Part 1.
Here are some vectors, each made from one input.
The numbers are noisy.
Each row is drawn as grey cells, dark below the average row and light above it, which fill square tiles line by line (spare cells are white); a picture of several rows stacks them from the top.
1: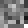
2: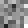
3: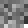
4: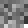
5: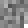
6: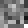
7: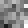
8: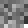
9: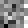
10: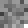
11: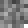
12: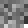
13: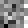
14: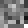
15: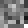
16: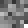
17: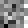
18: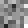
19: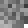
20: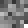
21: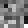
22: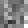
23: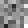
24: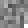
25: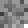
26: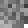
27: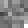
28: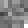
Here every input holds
a point on each of two 4-point lines.
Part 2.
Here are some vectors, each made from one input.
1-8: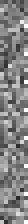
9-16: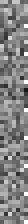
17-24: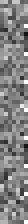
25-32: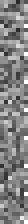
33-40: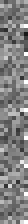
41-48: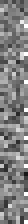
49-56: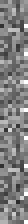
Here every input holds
one of 11 labels.
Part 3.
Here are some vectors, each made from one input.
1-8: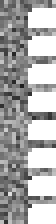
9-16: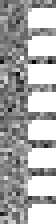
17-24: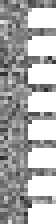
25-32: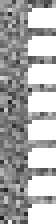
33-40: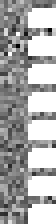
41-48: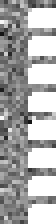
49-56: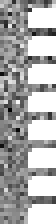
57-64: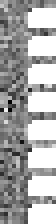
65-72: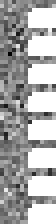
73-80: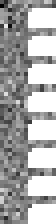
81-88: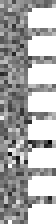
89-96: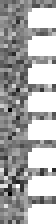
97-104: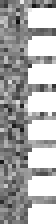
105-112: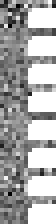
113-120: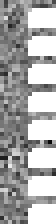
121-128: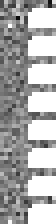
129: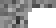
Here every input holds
a point on an 18-point circle.
